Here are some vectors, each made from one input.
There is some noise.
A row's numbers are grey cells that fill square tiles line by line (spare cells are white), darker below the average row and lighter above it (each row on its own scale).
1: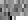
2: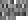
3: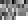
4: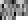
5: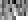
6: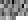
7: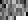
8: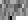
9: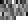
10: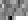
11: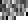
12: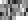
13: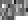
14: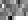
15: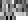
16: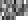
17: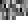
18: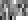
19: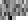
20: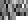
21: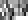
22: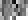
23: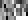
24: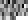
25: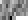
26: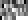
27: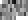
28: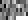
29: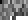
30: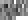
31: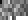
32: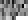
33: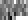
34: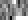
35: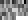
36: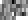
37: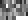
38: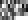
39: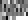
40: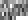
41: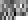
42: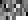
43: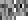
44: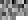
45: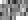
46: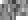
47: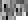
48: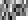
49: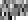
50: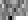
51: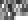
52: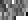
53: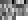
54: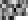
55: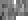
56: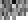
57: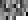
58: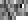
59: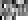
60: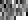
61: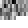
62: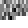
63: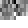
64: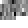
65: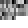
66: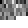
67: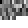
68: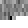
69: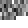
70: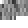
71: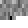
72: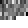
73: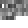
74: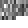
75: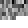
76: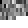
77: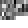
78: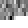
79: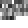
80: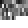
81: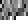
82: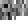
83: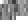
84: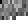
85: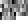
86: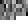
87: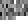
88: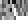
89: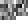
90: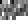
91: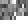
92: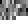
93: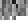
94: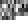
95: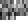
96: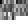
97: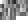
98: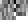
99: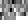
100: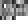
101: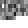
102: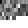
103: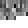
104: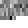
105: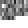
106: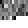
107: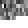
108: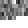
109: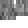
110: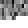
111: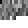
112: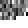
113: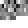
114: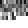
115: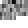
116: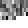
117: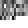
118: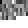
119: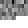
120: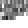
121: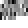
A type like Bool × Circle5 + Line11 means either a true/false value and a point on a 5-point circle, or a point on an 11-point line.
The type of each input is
Bool × Bool × Bool × Line11 + Line10.
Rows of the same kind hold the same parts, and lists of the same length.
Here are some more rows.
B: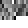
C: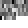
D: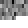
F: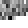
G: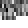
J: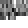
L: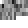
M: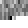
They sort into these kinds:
B, F, G, J, M
C, D, L

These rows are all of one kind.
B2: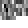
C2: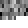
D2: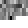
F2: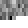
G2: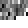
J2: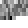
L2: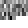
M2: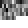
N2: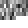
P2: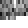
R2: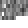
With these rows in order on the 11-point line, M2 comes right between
D2 and L2.
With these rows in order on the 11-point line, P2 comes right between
F2 and L2.
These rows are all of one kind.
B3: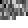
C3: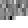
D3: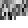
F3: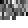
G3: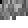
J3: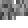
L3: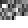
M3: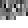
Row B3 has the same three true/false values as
F3 and M3.
